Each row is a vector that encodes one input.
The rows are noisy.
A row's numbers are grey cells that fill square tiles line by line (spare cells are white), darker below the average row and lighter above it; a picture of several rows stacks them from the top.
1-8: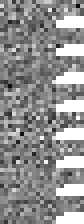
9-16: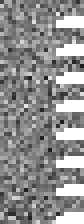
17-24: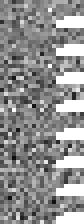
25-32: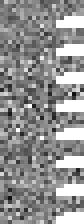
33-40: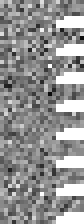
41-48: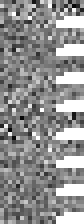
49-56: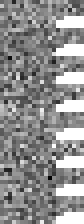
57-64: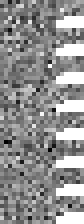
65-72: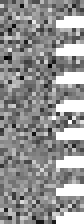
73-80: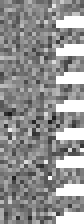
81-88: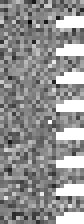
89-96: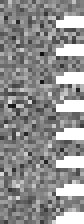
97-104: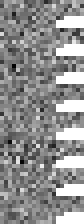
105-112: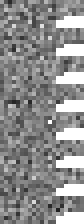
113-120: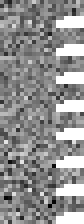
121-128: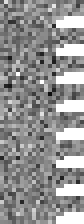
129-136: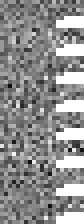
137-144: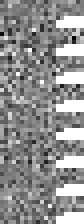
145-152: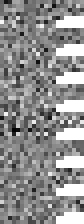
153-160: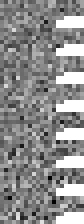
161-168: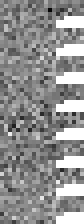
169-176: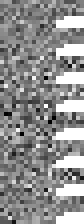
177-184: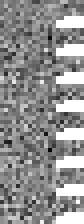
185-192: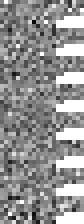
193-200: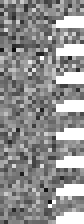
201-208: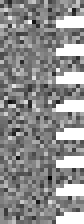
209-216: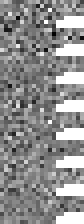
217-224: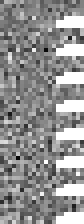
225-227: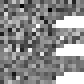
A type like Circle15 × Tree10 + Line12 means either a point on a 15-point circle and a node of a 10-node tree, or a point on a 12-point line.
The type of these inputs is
Label8 × (Label8 × (Label8 + Line3 × Line5) + Unit).
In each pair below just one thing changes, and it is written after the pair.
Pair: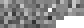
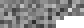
one of the two labels
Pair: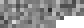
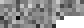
the place on the 5-point line
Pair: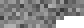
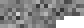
the place on the 5-point line
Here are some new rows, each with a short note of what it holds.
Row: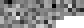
one of 8 labels
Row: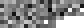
two labels (each one of 8), a point on a 3-point line and a point on a 5-point line
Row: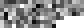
one of 8 labels
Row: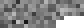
two labels (each one of 8), a point on a 3-point line and a point on a 5-point line
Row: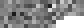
three labels (each one of 8)
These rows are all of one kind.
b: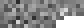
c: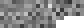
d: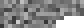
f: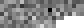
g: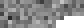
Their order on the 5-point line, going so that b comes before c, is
b, c, g, d, f.
